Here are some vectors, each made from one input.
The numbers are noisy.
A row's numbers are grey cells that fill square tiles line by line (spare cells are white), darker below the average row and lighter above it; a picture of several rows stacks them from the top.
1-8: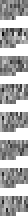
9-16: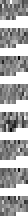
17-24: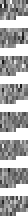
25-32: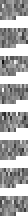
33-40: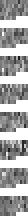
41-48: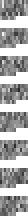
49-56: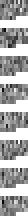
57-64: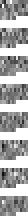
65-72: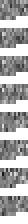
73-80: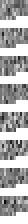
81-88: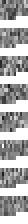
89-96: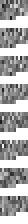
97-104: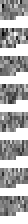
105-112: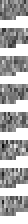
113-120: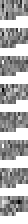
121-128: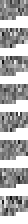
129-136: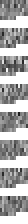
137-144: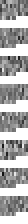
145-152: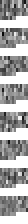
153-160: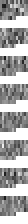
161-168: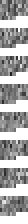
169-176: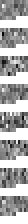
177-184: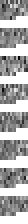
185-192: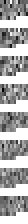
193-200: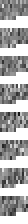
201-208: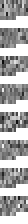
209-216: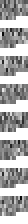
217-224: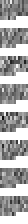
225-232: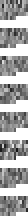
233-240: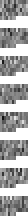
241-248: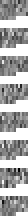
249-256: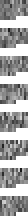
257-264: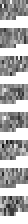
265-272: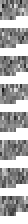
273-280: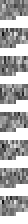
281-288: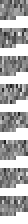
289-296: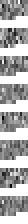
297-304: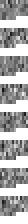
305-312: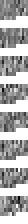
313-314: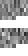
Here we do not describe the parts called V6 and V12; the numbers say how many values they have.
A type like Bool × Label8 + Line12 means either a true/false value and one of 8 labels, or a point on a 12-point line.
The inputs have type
(Line11 + V12) × V6 + List2(Line5).
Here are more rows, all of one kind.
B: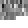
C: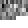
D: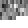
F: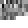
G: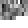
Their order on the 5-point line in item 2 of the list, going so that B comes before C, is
G, F, D, B, C.
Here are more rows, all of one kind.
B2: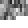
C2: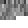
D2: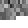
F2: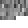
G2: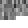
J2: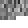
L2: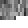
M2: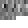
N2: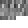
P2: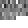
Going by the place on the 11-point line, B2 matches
J2 and M2.
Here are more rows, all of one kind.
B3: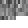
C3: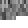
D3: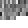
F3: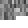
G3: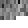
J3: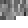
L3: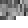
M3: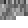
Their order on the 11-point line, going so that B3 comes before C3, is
B3, D3, F3, C3, M3, J3, G3, L3.
